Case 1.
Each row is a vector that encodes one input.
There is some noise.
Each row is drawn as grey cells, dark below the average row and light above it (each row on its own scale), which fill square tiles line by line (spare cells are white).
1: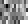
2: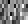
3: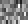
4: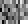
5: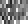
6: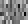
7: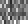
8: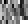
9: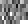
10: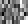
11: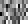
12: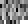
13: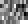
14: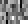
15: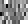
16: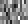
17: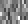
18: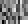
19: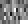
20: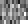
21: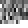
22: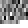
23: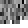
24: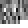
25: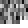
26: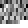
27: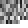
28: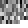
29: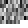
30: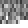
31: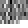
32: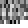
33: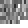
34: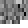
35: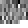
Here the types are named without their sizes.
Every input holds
a point on a circle.
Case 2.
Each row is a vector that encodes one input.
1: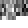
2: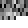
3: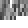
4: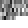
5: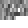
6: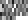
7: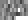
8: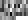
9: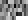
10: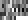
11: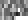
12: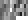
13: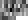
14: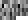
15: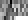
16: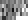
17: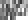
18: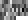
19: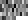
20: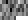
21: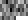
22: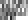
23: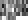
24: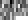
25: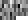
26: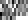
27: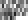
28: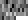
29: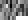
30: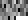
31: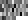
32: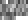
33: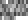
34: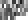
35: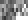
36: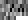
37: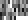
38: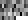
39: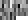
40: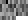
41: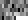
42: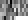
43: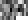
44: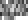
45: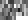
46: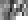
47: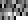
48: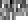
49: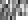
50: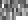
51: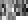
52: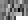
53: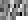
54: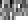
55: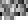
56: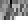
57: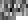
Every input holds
four true/false values.
